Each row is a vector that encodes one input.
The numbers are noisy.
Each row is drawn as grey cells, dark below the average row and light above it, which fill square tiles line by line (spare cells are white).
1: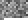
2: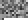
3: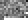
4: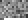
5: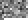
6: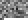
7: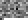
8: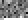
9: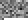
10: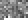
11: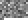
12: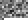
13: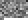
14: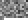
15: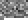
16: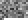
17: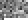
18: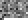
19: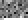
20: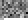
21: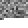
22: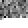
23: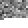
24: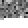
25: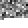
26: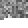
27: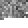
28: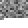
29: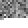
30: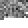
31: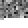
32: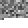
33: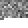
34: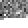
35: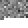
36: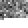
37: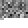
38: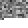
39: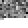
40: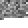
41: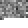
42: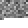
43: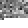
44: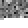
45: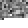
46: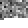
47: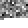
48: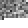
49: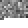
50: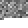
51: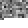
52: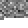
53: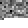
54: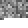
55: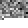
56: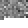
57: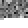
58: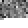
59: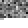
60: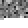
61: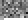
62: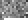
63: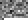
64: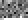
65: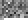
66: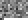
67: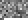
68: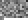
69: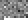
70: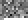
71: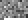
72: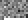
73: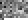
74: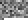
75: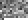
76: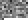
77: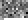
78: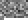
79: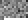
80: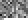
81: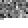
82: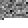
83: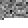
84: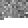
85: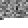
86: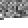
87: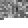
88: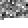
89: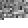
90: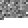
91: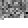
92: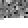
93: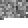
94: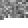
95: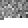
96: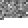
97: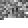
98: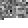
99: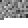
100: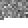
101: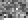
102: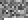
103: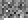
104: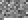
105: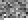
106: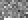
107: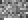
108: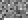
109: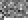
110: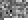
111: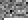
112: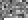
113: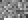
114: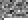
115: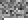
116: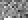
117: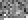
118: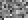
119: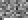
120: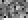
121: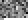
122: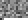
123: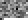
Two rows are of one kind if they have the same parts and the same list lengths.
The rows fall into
4 kinds.
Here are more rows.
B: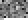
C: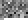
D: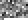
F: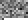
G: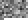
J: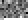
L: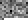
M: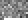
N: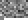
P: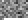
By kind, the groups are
B, G
C, F, J, L
D
M, N, P

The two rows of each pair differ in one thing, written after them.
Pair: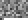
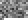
the label
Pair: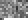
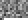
the true/false value
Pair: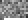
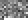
the label
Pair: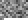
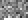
the true/false value
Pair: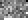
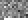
the label
